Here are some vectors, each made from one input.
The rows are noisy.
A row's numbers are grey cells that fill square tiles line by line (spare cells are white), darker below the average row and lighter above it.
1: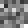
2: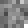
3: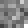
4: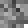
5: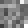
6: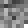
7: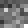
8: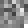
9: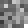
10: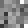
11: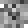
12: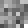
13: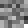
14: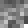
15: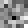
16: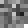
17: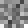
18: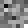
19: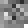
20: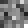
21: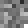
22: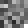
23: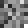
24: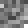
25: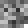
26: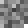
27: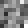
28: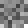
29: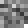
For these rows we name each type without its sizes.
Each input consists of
a node of a tree.
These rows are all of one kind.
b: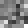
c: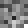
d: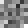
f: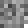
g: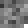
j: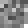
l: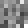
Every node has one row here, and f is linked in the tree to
g and l.
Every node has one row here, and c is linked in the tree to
g and j.
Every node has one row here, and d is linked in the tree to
b.
